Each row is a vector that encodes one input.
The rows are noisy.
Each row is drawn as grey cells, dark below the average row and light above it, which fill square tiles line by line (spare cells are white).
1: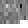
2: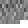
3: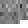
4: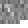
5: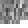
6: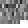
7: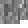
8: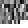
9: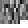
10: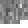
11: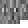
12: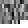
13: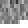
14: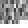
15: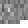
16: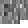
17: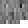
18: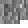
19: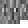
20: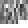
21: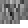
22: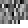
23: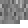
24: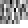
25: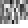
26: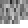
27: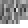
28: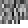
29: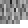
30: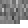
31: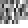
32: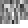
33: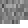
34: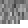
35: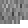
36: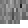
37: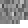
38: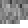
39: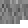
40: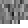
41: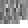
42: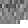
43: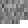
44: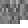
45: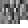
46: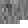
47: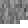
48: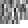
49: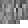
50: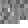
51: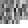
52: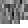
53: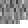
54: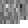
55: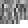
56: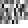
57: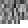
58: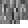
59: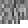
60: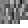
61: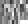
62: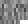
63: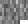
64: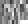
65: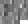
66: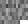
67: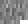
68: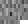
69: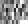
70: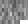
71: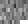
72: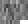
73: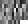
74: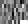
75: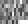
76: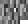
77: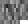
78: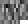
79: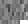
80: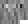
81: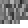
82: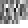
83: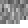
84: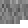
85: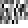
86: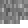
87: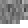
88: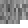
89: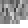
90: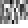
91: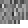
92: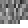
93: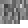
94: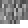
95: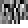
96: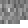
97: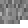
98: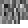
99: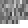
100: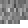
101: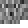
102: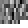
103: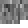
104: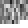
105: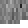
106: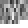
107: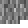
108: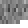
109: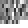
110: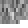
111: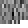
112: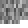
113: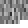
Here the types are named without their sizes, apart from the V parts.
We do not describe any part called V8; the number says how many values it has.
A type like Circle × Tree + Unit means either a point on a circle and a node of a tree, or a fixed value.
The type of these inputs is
(Label + Line) × V8.
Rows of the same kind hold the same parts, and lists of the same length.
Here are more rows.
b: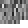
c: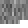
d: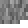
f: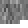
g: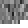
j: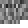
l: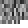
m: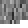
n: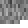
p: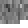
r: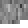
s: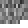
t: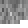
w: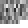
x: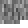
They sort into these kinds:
b, g, l, p, t, w, x
c, d, f, j, m, n, r, s

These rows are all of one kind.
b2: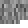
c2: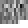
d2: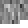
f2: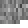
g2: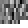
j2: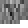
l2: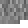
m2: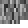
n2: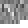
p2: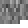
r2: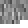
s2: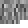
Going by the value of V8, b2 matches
g2 and s2.
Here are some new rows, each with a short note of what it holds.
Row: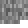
a point on a line and a value of V8
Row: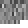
a point on a line and a value of V8
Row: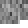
a label and a value of V8
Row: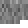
a label and a value of V8
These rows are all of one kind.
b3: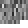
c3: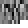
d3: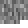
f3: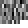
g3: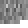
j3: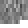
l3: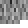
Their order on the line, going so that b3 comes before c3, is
b3, j3, f3, d3, g3, c3, l3.
